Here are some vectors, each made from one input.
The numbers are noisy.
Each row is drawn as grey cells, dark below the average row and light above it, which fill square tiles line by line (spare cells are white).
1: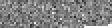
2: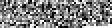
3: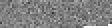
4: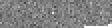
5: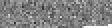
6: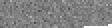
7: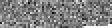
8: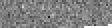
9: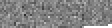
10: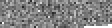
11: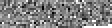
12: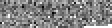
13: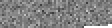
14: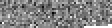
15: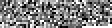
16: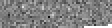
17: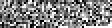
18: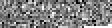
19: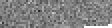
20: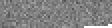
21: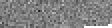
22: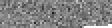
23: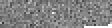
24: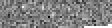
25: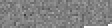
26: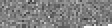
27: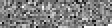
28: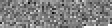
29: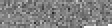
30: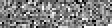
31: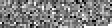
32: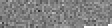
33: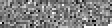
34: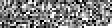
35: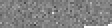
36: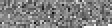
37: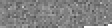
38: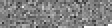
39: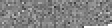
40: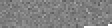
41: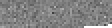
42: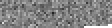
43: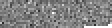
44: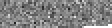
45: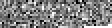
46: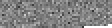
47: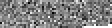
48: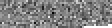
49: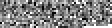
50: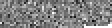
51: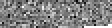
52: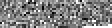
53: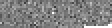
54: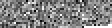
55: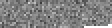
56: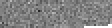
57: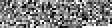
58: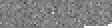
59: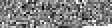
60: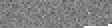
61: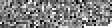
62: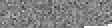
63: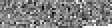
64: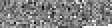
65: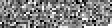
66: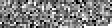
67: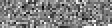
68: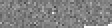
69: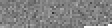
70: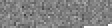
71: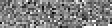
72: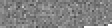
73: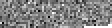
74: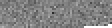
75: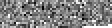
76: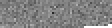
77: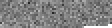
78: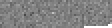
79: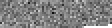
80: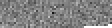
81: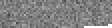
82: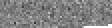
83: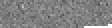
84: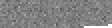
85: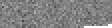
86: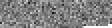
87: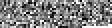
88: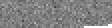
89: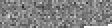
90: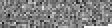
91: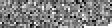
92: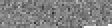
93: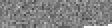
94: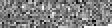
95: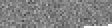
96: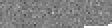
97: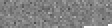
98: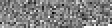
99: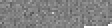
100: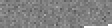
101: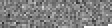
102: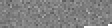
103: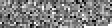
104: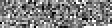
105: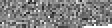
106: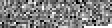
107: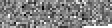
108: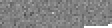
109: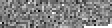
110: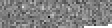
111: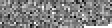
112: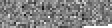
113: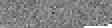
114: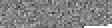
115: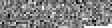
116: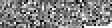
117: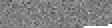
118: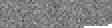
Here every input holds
a point on an 8-point line and a true/false value.
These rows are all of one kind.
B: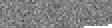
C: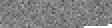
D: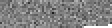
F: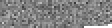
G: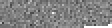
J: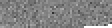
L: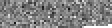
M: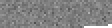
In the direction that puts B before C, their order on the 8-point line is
B, F, G, L, M, D, C, J.
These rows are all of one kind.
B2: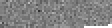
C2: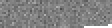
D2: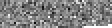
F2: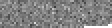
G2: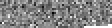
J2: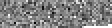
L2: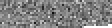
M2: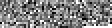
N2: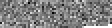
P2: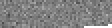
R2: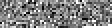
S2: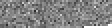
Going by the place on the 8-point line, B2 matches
D2, J2 and S2.
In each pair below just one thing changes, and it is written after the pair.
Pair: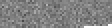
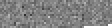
the place on the 8-point line
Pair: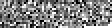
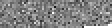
the true/false value
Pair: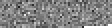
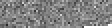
the place on the 8-point line
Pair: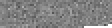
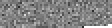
the true/false value
